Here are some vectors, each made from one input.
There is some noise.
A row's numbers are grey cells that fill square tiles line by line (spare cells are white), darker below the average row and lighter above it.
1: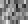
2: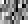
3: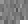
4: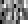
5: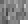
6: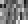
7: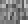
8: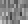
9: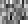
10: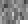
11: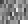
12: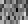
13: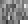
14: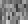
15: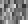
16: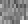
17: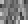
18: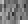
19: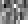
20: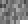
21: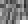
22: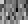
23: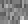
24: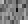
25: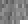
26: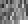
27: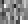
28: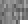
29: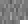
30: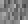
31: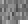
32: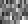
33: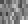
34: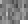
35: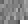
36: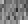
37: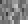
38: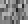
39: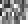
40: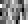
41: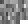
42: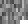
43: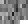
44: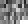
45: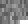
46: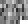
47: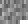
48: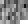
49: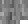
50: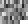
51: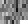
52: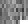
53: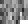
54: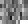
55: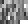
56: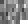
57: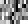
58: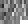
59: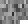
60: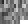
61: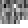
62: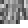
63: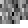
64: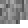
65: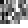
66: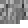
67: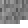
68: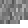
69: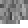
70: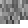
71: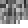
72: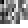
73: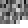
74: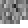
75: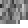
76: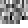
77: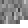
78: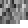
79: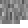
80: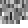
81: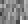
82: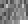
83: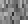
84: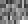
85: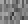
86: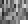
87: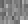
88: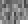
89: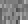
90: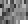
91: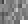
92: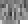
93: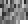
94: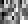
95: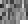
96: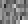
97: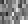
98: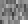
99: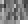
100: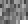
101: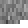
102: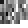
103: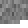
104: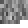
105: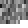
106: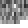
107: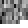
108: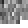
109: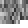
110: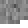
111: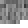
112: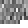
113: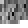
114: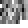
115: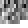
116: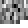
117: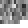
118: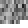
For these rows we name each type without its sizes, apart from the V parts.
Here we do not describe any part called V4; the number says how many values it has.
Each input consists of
a point on a line, together with either a point on a circle, four true/false values and a value of V4, or a point on a line.
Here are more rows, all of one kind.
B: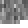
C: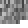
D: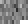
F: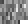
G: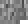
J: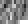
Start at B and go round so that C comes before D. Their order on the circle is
B, F, C, G, J, D.
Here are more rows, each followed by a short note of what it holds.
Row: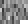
a point on each of two lines
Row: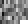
a point on each of two lines
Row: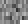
a point on a circle, a point on a line, four true/false values and a value of V4
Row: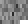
a point on a circle, a point on a line, four true/false values and a value of V4
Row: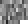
a point on each of two lines
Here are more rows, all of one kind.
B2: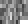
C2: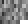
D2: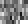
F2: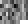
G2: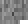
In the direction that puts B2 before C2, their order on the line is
D2, B2, G2, C2, F2.
